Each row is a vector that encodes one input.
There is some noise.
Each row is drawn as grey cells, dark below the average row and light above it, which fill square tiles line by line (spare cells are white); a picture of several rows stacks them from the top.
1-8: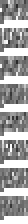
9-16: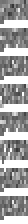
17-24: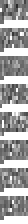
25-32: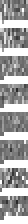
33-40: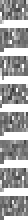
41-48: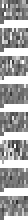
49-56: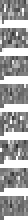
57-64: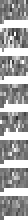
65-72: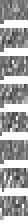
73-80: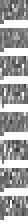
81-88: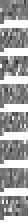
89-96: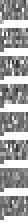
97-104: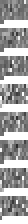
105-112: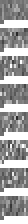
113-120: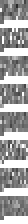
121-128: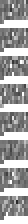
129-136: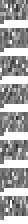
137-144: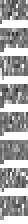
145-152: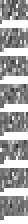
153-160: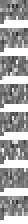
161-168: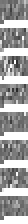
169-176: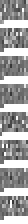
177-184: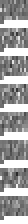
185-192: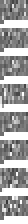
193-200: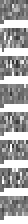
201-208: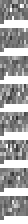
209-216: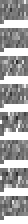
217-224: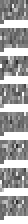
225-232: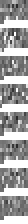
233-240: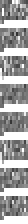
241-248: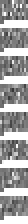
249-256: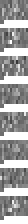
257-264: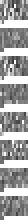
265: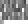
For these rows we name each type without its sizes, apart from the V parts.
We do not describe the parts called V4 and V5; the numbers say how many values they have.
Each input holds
either a point on a line, or a node of a tree, or three true/false values, or a value of V4 and a value of V5.
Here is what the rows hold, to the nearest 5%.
About 20% of them hold a point on a line. About 25% of them hold a node of a tree. About 40% of them hold three true/false values. The rest hold a value of V4 and a value of V5.
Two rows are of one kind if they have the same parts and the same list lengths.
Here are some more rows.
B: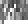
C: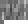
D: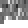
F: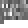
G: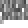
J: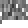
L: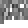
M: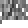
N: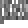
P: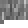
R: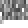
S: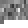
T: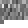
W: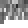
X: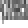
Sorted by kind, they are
B, G, J, M, R, X
C, P, T
D, S, W
F, L, N

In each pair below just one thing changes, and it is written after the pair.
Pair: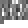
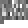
the value of V5
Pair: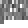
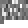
the value of V4
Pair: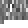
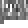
the value of V4
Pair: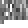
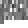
the value of V5
